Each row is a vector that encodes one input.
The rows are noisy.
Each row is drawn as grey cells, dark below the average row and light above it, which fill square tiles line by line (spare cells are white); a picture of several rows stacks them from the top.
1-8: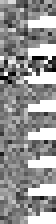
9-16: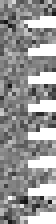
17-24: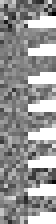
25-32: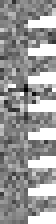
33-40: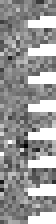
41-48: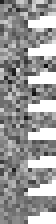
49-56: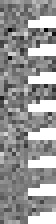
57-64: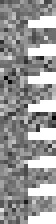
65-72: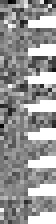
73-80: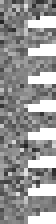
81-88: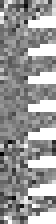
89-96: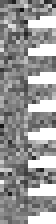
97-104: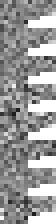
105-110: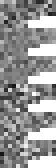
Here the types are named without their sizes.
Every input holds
a node of a tree, together with either a point on a line, or a node of a tree.
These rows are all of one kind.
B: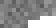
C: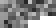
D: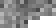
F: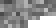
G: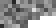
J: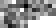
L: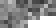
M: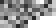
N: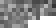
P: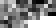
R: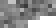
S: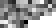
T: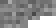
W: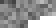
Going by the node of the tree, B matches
C, G and W.
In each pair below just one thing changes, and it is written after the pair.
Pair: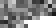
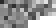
the node of the tree
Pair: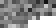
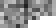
the place on the line
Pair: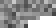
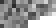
the node of the tree
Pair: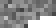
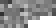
the place on the line
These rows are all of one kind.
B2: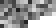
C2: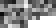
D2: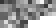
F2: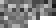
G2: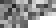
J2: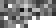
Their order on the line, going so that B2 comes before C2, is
F2, D2, B2, C2, G2, J2.
